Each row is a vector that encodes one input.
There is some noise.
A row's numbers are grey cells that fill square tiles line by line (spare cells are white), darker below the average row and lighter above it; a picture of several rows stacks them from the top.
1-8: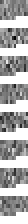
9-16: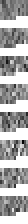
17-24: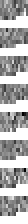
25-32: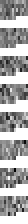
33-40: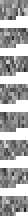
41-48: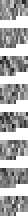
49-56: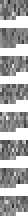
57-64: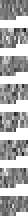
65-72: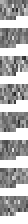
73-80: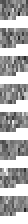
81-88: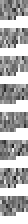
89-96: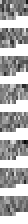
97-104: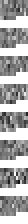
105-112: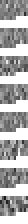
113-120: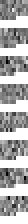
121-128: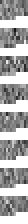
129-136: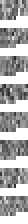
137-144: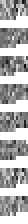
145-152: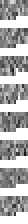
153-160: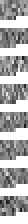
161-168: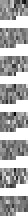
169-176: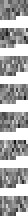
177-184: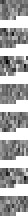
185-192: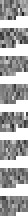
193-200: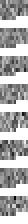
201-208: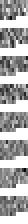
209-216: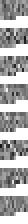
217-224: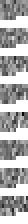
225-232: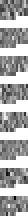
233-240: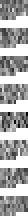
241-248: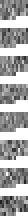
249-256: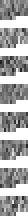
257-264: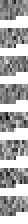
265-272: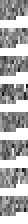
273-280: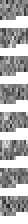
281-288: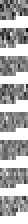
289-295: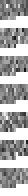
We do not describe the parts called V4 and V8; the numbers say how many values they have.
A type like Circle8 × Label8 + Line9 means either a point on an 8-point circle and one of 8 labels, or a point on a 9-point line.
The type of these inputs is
Circle11 + (Label5 + Line7) × V8 + V4.
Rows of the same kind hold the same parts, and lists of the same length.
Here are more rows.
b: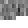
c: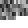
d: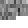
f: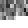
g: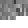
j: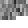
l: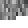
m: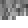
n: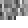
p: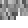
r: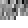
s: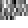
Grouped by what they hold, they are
b, d, g, j, m
c, f
l, n, p, r
s

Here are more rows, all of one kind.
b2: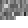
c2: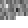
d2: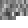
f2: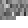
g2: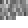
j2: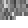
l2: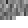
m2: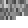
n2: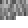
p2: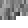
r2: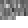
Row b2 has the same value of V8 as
d2, f2 and j2.
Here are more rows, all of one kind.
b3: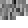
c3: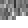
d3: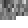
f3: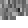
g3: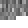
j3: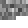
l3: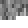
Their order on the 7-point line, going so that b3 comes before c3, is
b3, d3, f3, g3, c3, j3, l3.
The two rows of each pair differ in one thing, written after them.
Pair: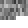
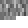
the label
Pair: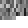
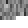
the label
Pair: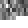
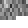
the label
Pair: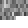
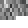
the value of V8
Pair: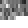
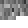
the label
